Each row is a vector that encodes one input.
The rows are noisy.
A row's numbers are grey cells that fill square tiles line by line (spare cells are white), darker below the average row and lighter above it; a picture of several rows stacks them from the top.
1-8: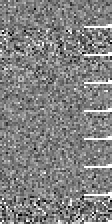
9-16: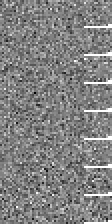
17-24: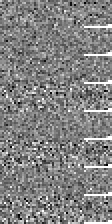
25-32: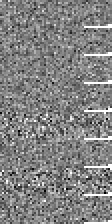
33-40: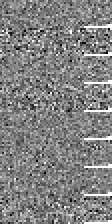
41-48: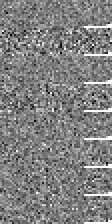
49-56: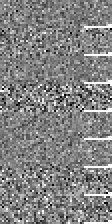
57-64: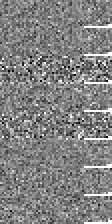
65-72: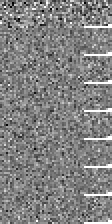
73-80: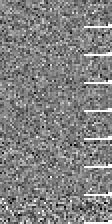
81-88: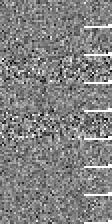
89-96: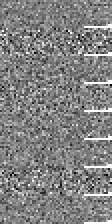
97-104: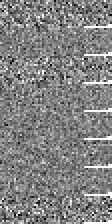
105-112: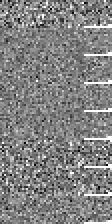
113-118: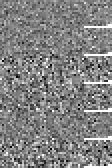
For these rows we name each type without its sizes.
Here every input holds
either a point on a circle and a point on a line, or four true/false values.
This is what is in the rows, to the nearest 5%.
About 25% of them hold a point on a circle and a point on a line. The rest hold four true/false values.
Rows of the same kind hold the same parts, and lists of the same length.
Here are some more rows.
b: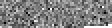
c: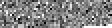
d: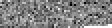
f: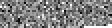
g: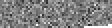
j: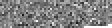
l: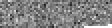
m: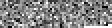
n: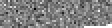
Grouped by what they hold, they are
b, d, g, j, l, n
c, f, m

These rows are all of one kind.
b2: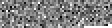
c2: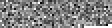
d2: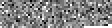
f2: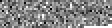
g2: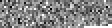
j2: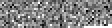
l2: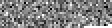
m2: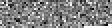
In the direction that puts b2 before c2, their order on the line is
m2, d2, j2, l2, f2, g2, b2, c2.
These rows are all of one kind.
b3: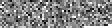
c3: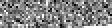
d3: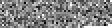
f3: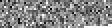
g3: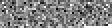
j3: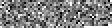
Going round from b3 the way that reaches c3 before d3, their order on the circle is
b3, f3, g3, c3, d3, j3.
